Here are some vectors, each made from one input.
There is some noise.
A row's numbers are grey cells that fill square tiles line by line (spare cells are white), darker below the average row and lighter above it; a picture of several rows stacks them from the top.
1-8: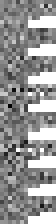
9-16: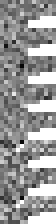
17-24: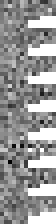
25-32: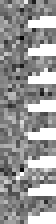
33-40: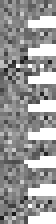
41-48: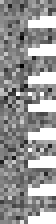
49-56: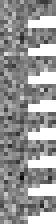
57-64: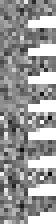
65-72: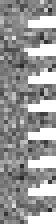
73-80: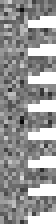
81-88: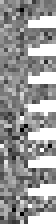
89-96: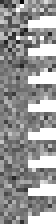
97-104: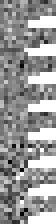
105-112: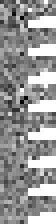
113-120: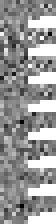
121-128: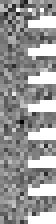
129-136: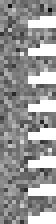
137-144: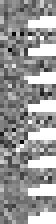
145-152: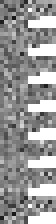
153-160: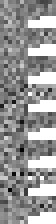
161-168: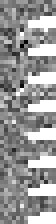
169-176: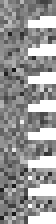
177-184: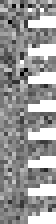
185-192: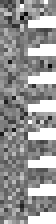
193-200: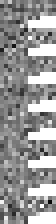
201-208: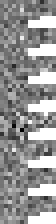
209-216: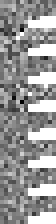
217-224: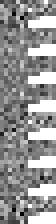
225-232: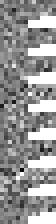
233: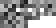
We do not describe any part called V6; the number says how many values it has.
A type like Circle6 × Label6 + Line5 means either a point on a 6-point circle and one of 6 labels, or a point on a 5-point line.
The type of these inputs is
Line7 + (Tree10 + Tree11) × V6.
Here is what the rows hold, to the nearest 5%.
About 20% of them hold a point on a 7-point line. The rest hold a value of V6, together with either a node of a 10-node tree, or a node of an 11-node tree.
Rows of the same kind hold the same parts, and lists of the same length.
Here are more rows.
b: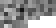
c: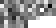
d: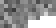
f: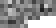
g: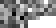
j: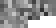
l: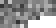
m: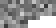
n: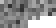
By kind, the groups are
b, f, j, l, n
c, g
d, m

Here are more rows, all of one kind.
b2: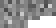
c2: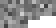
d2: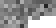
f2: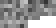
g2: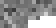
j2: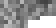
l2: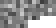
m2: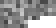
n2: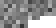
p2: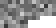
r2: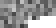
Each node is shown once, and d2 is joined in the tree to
f2 and n2.
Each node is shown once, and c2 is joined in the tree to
l2 and p2.
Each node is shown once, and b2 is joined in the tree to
j2 and m2.
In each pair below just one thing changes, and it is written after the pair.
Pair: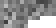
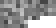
the value of V6
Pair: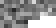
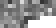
the value of V6
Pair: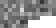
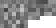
the node of the tree
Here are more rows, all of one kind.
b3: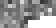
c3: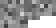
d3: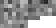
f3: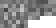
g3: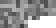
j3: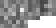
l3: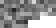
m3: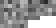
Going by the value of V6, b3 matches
d3 and m3.
